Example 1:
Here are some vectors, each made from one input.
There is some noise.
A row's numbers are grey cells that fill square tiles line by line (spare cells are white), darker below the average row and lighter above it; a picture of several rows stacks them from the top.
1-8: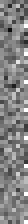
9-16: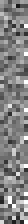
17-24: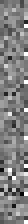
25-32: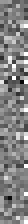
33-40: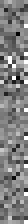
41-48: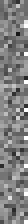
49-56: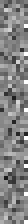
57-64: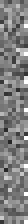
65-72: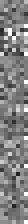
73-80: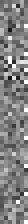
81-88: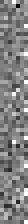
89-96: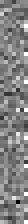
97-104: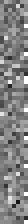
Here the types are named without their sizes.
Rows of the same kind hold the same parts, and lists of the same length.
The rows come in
2 kinds.
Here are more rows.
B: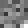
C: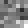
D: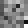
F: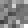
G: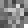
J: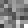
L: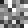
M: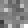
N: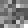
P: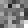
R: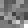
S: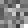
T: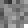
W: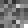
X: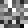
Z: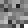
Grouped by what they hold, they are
B, C, D, F, G, J, M, N, P, R, S, T, W, Z
L, X

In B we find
a point on a circle and a true/false value.
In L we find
a fixed value.
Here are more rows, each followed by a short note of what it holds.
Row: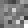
a point on a circle and a true/false value
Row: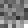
a point on a circle and a true/false value
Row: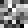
a fixed value
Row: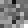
a point on a circle and a true/false value
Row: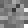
a point on a circle and a true/false value
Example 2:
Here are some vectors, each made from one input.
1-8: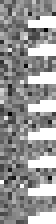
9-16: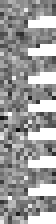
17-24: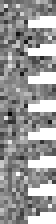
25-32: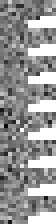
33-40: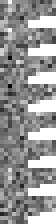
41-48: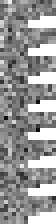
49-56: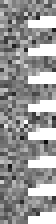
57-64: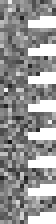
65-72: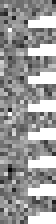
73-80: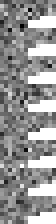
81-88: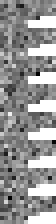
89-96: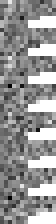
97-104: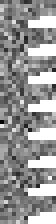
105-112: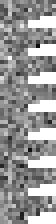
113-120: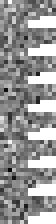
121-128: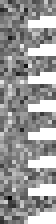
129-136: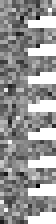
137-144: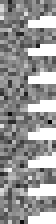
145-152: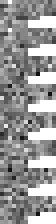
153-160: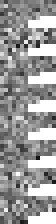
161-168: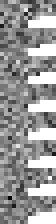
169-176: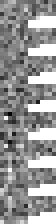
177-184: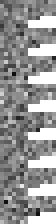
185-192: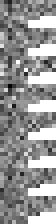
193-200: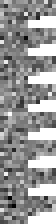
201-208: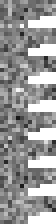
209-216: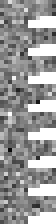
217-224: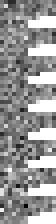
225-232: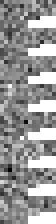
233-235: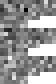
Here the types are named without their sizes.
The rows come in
2 kinds.
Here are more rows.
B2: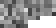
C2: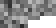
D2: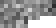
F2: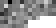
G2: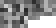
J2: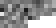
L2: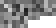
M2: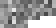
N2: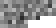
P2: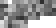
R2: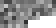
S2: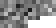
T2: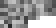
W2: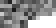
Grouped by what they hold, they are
B2, C2, D2, F2, R2, T2, W2
G2, J2, L2, M2, N2, P2, S2

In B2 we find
a point on a circle and three true/false values.
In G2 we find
a point on a circle.
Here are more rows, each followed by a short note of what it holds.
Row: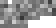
a point on a circle
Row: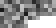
a point on a circle
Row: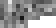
a point on a circle
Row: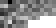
a point on a circle and three true/false values
